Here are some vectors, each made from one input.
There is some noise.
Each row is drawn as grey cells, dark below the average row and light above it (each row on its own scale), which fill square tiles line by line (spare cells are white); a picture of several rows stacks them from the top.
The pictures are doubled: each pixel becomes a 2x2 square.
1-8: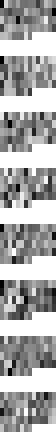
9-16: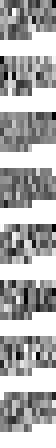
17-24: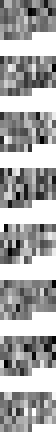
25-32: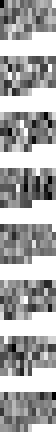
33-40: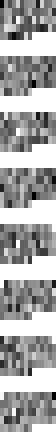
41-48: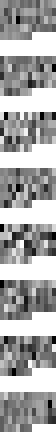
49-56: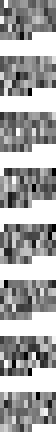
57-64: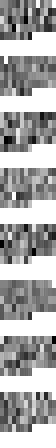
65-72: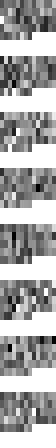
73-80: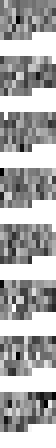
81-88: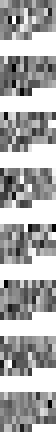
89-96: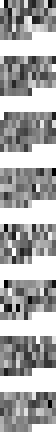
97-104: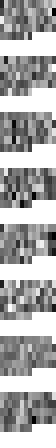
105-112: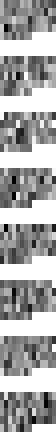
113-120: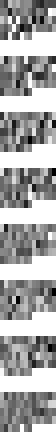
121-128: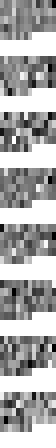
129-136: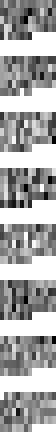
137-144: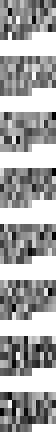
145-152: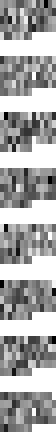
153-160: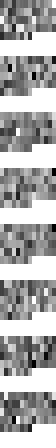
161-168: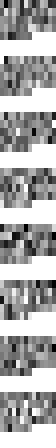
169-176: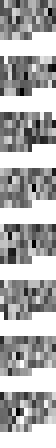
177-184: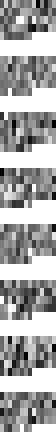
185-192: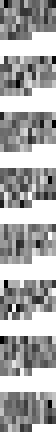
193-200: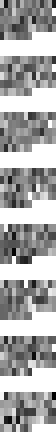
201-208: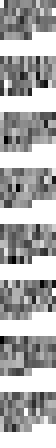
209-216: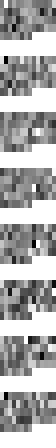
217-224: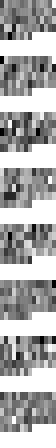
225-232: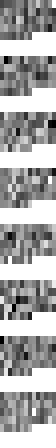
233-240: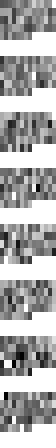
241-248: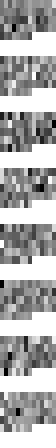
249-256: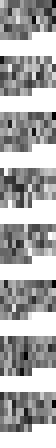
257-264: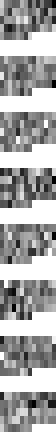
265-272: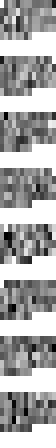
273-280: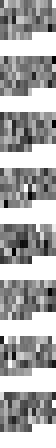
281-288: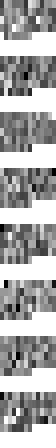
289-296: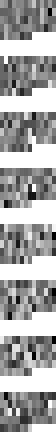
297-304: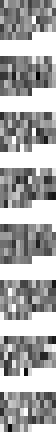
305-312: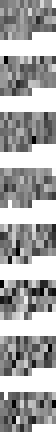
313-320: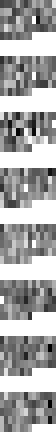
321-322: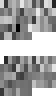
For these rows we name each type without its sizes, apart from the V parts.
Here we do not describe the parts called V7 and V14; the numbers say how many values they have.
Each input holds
a true/false value and a value of V7, together with either a point on a line, or a value of V14.
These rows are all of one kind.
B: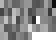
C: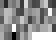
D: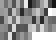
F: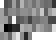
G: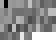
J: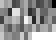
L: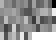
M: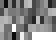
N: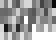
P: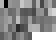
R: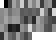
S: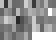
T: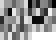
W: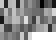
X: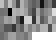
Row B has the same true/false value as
F, R, S and X.
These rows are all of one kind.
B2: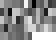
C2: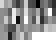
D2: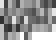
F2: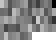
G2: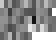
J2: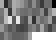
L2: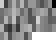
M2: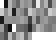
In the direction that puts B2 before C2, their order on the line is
B2, G2, F2, C2, J2, L2, D2, M2.
